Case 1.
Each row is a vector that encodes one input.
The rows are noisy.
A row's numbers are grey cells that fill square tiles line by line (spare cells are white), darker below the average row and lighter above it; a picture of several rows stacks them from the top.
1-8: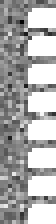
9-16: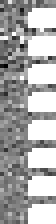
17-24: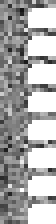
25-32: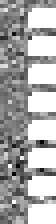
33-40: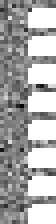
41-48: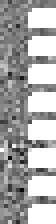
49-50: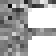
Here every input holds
a point on a 7-point line and a true/false value.
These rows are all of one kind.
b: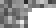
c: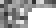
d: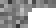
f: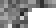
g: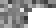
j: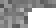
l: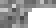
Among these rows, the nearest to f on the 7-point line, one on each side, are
b and g.
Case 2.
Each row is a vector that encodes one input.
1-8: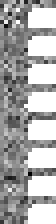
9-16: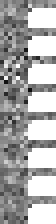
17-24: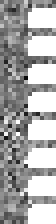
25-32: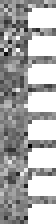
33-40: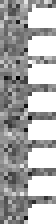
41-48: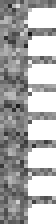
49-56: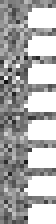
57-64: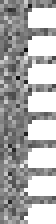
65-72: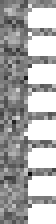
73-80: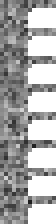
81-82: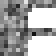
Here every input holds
a list of up to two points on a 10-point line.
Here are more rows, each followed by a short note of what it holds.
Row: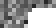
a list of one item
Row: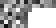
the empty list
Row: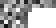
the empty list
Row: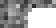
a list of one item
